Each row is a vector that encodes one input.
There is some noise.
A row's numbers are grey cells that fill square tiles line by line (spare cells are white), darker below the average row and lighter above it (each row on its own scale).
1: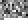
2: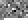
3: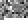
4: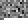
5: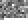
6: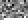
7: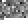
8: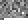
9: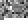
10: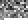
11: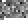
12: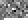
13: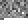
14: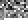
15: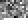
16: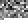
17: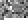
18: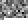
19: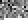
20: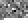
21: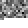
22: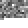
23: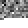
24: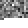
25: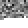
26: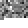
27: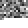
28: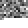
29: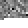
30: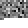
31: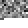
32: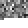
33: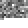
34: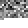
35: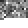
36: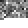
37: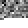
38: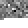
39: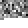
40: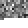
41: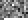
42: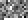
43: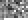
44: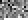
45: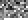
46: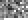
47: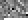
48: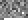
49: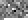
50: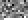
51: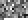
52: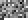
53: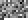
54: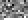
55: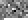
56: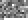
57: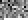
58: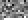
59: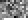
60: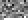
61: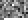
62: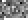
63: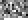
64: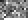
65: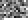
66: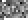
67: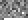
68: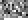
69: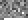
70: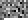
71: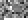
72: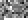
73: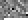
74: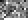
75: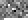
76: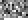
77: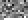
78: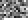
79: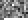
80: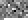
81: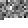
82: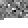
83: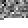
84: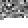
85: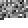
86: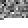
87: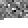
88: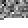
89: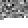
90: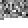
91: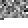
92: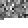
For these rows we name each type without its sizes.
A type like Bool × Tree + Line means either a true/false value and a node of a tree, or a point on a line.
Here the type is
Bool × Tree.
